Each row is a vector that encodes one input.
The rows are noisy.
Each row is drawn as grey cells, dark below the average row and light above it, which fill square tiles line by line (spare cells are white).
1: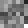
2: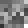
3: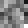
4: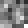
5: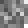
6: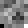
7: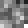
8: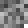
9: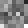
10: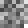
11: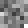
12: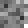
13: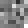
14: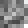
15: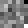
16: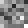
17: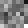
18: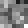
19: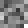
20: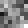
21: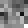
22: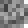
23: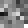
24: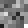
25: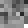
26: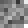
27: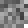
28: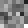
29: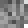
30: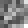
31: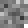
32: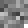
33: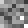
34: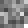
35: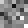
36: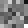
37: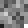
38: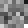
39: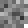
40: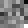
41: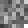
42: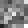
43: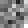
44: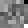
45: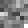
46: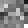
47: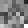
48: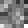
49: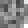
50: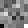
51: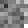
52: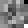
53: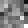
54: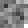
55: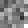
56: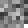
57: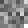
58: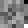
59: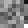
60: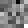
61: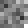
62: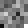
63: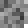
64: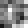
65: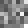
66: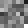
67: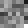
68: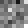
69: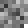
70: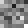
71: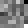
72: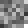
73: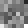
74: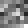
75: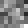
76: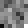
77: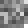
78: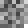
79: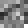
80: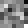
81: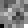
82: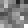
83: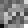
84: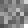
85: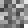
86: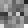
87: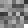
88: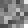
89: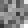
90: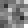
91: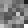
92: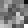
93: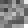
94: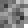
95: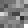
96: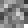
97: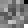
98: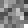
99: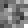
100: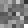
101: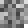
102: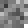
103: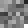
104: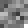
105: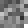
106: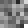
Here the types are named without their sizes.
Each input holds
a true/false value, together with a list of points on a line.
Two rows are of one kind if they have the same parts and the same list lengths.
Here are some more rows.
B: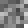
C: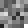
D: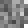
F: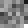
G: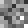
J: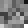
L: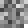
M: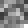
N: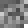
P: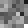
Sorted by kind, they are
B, C, F, J, N, P
D, M
G, L

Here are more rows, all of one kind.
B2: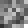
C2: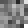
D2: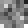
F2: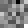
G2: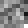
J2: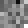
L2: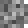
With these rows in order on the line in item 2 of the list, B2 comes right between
C2 and G2.
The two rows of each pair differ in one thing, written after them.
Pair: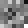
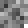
the true/false value
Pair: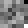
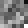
the place on the line in item 1 of the list
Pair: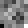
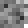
the place on the line in item 1 of the list
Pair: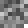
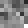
the true/false value
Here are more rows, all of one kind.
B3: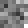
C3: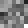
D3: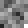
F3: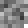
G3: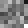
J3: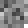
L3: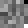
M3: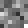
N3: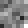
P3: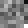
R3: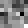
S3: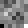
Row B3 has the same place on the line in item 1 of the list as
C3 and G3.
